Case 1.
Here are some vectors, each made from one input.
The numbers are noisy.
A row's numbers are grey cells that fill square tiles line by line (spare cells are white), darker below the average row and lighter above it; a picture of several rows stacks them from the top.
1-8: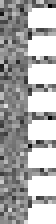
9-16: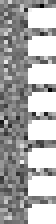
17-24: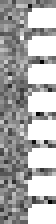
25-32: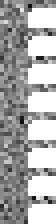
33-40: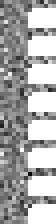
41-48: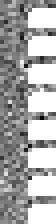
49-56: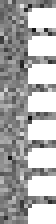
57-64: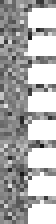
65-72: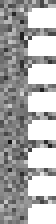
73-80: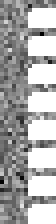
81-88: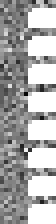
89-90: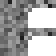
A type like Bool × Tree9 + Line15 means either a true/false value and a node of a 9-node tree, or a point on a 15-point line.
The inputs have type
Line6 + Line7.
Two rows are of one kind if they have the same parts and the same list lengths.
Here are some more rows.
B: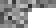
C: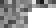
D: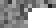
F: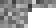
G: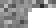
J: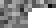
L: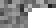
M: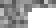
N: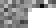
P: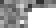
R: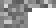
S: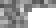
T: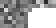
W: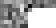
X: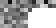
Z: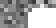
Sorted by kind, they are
B, C, F, G, M, N, P, R, S, W
D, J, L, T, X, Z

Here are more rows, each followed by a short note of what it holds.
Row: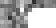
a point on a 7-point line
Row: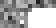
a point on a 7-point line
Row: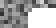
a point on a 6-point line
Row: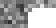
a point on a 6-point line
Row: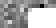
a point on a 7-point line
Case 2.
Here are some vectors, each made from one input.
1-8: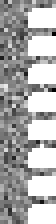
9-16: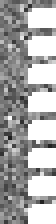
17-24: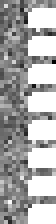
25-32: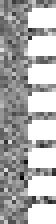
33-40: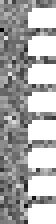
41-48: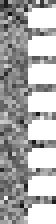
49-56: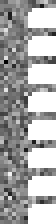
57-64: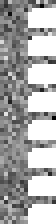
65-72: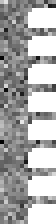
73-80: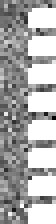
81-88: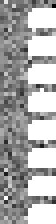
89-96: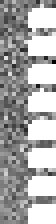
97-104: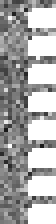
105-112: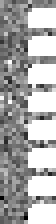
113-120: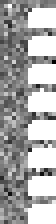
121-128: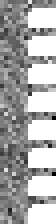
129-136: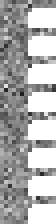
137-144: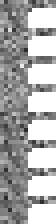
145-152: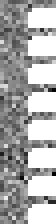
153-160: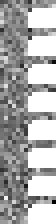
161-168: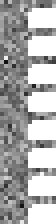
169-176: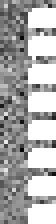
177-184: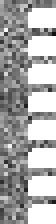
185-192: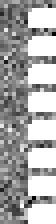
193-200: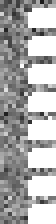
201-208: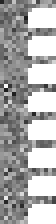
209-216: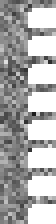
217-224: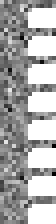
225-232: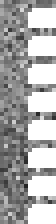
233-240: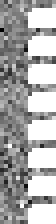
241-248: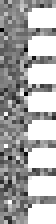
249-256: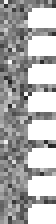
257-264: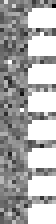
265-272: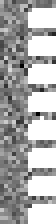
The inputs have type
Circle16 + Circle19.
